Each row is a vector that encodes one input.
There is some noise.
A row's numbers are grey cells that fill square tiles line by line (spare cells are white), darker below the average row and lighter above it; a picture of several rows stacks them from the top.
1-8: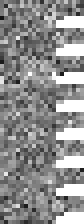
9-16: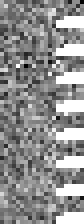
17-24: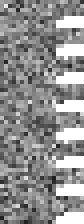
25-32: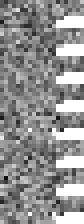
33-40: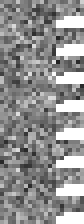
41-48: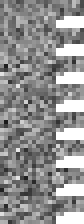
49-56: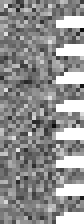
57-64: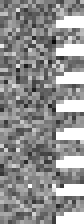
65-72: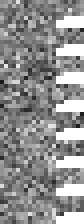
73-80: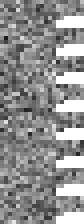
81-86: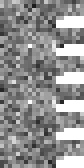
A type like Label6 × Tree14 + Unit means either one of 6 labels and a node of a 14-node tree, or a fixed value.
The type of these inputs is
Line10.
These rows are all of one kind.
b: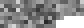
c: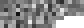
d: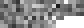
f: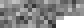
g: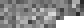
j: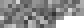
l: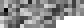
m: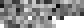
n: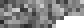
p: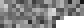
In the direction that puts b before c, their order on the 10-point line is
d, m, g, p, l, f, j, b, c, n.
